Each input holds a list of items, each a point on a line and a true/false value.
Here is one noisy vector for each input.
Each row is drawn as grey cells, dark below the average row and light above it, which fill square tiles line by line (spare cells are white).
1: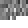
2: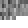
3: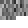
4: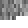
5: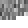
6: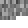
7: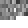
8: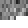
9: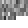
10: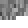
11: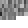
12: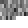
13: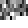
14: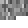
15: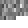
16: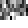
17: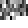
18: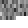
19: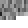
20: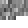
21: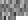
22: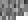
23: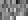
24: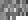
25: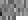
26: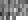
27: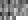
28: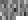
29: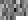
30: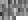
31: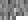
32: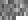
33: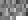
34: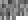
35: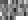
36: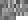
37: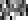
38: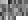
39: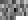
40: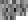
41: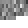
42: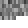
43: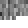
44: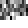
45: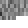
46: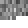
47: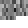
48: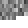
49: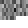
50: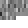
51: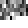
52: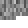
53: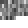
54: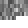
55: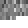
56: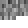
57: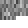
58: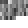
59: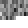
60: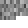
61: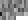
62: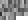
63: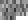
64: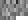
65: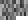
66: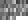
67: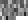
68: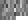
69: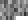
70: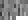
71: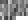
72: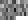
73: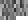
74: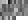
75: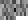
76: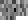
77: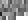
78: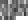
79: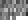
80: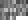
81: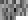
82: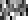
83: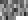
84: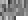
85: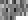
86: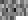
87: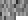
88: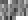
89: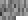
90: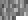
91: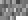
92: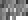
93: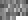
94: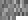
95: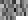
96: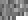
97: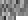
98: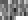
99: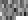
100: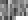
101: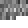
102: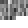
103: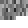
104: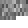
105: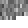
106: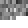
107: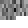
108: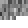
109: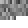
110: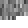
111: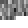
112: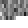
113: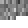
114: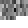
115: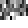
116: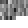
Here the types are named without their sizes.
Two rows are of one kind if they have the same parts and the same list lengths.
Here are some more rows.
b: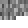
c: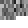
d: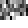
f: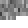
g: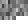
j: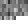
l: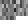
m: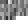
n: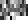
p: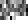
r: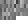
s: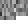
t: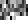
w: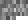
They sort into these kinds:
b, f, g, j, r, s, w
c, l, m
d, n, p, t

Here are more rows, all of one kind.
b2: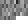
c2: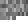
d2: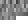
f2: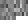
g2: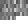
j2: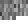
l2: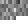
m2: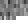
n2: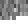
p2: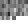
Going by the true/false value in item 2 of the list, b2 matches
d2 and l2.
